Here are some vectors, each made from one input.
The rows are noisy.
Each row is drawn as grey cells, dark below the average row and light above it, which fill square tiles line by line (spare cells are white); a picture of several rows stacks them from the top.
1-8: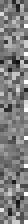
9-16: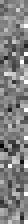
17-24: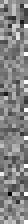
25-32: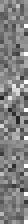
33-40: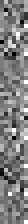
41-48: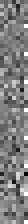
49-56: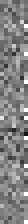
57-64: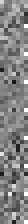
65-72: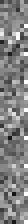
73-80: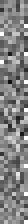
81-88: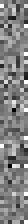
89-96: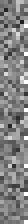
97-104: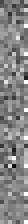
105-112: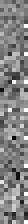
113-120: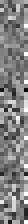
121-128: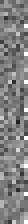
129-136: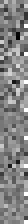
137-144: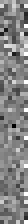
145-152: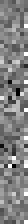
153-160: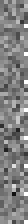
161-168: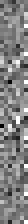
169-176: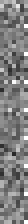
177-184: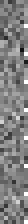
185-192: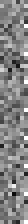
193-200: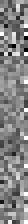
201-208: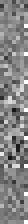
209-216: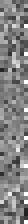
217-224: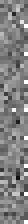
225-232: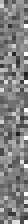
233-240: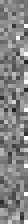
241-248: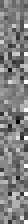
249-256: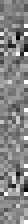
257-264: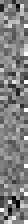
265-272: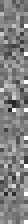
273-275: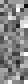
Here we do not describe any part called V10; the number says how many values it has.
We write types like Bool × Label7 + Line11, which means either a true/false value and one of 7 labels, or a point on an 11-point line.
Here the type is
(Line4 + Line9) × V10.
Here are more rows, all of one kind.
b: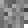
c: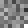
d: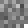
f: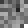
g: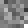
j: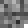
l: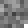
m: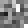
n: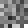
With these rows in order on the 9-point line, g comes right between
c and f.
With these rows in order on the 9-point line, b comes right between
d and f.
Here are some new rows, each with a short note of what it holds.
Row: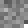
a point on a 9-point line and a value of V10
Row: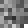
a point on a 4-point line and a value of V10
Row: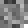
a point on a 9-point line and a value of V10
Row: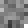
a point on a 9-point line and a value of V10
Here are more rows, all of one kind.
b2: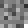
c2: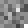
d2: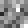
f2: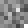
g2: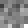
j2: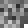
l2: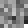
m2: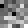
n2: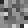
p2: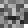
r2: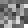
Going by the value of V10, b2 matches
c2, f2 and j2.
